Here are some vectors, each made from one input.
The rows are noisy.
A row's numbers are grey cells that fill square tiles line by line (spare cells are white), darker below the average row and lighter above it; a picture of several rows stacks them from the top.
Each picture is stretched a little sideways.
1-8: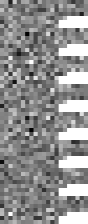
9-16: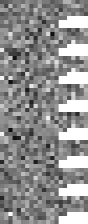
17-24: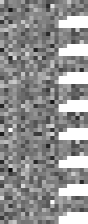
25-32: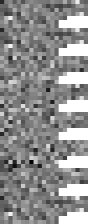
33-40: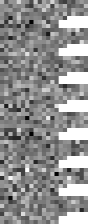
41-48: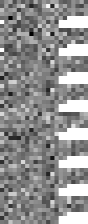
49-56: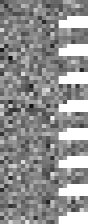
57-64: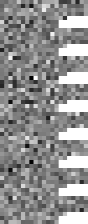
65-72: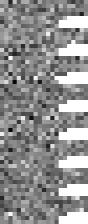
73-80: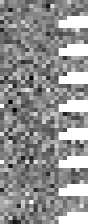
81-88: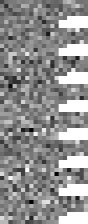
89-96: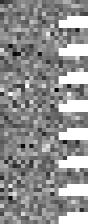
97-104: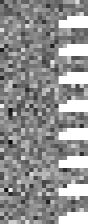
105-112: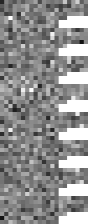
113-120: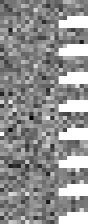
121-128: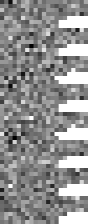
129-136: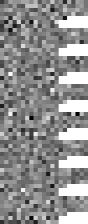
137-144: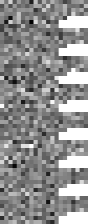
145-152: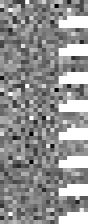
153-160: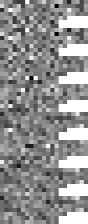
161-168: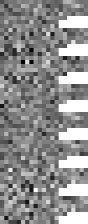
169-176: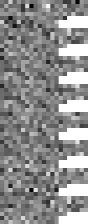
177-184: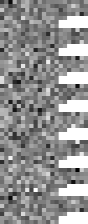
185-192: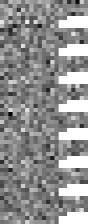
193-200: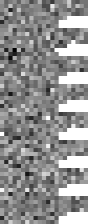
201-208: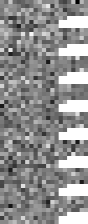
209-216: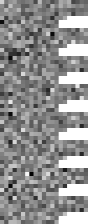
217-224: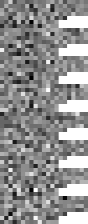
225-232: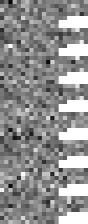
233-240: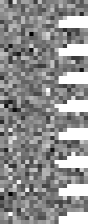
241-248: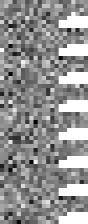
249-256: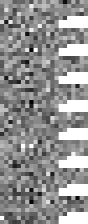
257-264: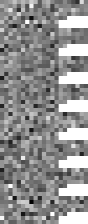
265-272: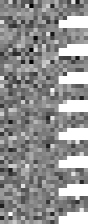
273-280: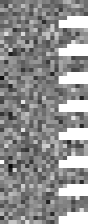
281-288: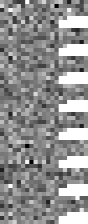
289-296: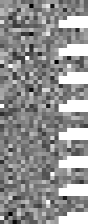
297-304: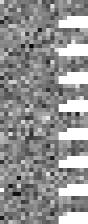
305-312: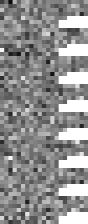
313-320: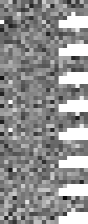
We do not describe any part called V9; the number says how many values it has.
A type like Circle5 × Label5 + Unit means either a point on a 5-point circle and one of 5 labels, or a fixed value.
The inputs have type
Label5 × Line10 × Tree10 × V9 + List2(Line13).
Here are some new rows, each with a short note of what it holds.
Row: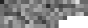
a list of one item
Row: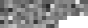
a list of two items
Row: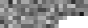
a list of two items
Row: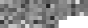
a list of two items
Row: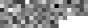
the empty list
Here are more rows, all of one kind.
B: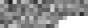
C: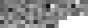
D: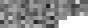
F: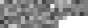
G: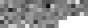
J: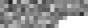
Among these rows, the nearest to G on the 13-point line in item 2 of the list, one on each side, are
B and J.
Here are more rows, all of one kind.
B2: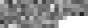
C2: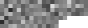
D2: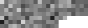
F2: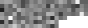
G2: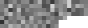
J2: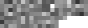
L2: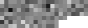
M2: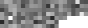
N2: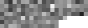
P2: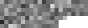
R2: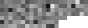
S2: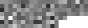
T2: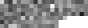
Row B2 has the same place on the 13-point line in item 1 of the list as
N2 and T2.
